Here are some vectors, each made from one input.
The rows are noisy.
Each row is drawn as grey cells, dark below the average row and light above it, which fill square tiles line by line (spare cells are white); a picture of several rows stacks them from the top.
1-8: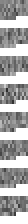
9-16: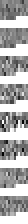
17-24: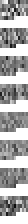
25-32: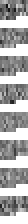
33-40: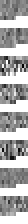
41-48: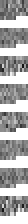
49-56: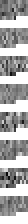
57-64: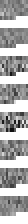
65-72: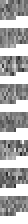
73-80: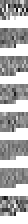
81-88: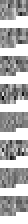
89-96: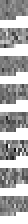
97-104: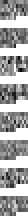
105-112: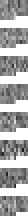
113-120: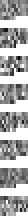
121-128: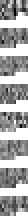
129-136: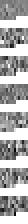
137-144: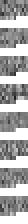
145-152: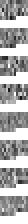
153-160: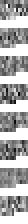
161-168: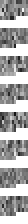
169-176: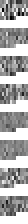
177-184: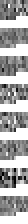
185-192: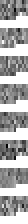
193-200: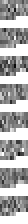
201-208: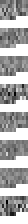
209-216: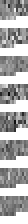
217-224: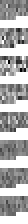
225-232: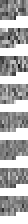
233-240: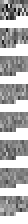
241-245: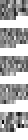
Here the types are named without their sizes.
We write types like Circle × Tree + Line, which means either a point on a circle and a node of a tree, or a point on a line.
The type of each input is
List(Bool × Line).
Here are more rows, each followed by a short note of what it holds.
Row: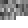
a list of one item
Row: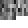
the empty list
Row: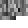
a list of three items
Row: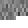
a list of one item
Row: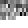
a list of two items
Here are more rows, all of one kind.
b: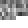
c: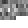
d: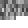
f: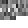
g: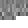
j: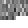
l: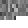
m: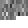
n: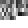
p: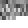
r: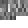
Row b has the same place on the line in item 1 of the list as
c and r.
